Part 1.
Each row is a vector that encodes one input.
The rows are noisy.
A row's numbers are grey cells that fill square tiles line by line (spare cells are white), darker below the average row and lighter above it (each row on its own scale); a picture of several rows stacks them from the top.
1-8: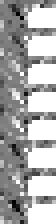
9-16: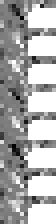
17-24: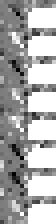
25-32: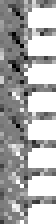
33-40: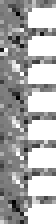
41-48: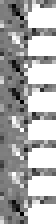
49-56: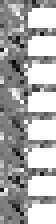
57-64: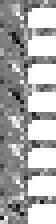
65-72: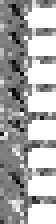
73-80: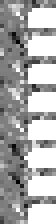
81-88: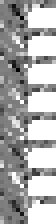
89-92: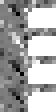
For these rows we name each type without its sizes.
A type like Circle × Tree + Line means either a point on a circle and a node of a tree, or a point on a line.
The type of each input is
Bool × Line × Line + Unit.
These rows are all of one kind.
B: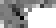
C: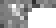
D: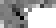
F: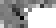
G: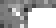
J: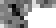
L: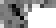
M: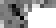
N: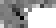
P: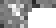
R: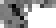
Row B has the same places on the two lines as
D, F, N and P.
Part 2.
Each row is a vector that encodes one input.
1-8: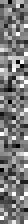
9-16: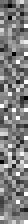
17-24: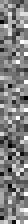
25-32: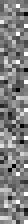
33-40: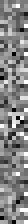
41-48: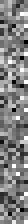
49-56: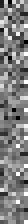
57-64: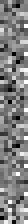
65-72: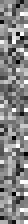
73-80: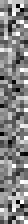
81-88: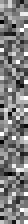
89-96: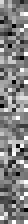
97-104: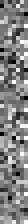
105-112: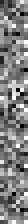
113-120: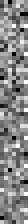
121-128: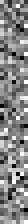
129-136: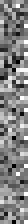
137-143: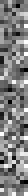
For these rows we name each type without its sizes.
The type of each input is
List(Line × Line).
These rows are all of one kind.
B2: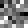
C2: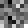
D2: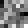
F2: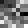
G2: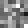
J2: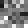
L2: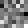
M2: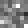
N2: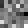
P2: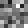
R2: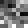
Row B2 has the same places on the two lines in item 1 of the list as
D2, J2, L2 and N2.
